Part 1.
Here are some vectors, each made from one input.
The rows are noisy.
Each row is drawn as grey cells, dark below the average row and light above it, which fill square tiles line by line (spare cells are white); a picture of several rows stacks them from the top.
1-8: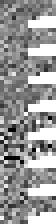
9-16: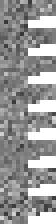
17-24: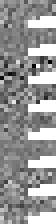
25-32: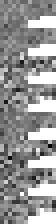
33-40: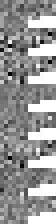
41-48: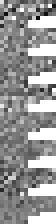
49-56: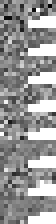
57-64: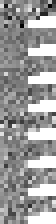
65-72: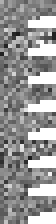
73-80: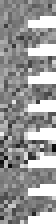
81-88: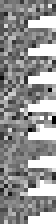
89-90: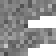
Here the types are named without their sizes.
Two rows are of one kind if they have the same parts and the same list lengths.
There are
2 kinds of row.
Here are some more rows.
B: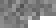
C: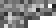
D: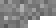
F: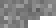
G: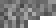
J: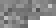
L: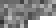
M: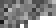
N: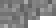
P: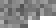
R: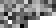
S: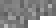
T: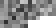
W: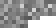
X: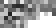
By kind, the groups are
B, C, D, F, G, J, L, M, N, P, R, S, T, W
X

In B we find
a node of a tree and a true/false value.
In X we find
a true/false value.
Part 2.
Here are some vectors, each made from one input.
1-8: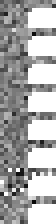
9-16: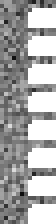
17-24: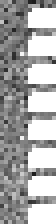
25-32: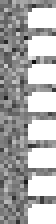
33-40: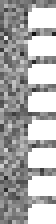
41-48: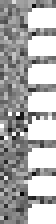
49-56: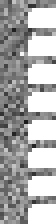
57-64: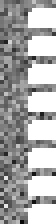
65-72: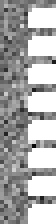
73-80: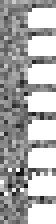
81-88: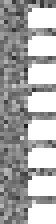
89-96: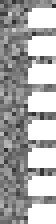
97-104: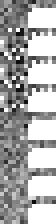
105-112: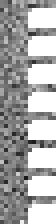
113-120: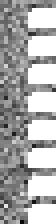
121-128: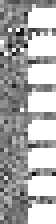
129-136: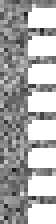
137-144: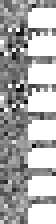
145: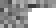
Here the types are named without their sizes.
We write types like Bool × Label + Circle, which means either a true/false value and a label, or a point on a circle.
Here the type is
List(Line).
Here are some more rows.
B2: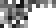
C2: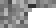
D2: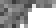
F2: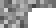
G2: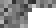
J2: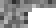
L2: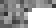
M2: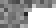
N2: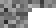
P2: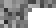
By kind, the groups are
B2
C2, F2
D2, G2, J2, L2, M2, N2, P2

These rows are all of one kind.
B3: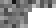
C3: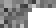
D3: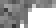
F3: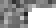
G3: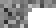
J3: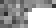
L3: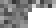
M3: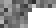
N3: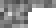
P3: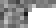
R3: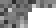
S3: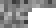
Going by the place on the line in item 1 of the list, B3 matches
L3 and R3.
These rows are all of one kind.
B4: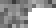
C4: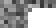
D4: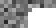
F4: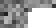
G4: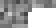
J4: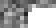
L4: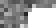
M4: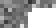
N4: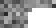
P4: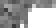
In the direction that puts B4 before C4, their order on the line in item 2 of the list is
M4, P4, B4, C4, N4, F4, G4, L4, D4, J4.
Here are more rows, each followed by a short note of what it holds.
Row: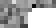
a list of one item
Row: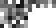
the empty list
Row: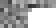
a list of one item
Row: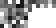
the empty list
